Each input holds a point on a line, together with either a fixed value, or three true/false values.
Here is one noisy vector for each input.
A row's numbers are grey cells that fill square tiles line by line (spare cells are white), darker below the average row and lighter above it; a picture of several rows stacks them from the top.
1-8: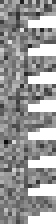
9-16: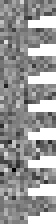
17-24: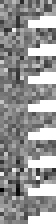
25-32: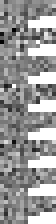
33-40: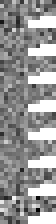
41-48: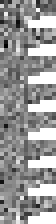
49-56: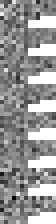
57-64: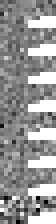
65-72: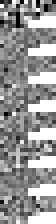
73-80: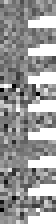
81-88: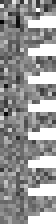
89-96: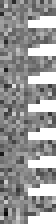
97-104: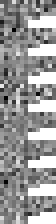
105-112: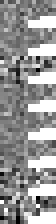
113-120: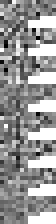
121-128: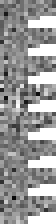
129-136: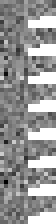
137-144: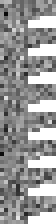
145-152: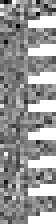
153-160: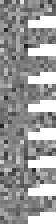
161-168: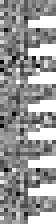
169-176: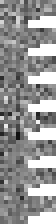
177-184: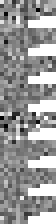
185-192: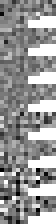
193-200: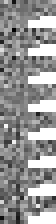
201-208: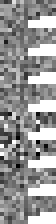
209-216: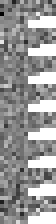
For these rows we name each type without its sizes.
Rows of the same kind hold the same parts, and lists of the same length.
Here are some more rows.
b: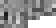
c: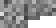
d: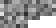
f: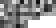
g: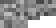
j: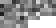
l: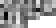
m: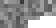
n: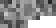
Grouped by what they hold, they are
b, c, d, f, g, l, m
j, n

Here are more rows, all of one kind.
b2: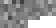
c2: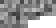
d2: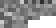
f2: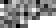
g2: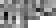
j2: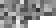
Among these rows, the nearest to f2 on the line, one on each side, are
g2 and j2.
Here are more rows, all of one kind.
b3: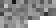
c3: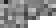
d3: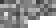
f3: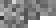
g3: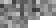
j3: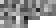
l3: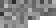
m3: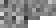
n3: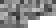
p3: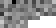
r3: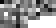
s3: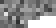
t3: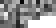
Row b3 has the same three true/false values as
d3 and n3.
